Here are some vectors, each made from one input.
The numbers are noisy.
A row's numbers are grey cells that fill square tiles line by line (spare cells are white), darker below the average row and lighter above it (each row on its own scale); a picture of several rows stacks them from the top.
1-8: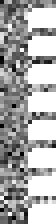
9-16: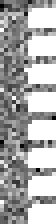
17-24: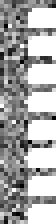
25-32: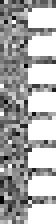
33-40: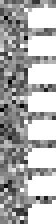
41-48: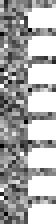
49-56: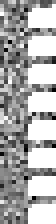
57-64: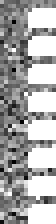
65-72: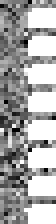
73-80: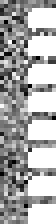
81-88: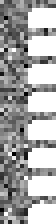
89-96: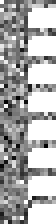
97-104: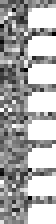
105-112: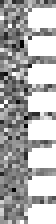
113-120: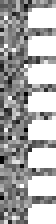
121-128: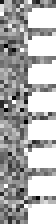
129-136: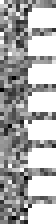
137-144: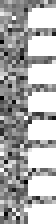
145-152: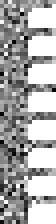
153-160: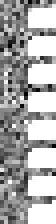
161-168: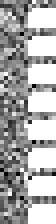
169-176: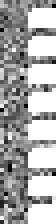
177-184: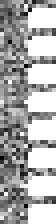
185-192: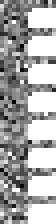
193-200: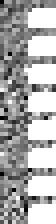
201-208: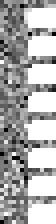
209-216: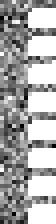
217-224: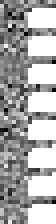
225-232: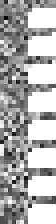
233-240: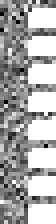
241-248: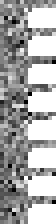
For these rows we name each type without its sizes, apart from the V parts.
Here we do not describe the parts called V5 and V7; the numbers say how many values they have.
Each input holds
a point on each of two circles and a value of V7, together with either a point on a line, or a value of V5.
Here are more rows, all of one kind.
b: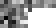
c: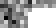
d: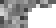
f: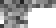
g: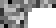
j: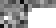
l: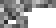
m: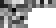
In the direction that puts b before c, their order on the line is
l, j, f, m, d, g, b, c.
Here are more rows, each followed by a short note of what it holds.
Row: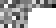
a point on each of two circles, a value of V5 and a value of V7
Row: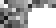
a point on each of two circles, a point on a line and a value of V7
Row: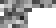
a point on each of two circles, a value of V5 and a value of V7
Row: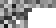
a point on each of two circles, a value of V5 and a value of V7
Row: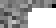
a point on each of two circles, a value of V5 and a value of V7
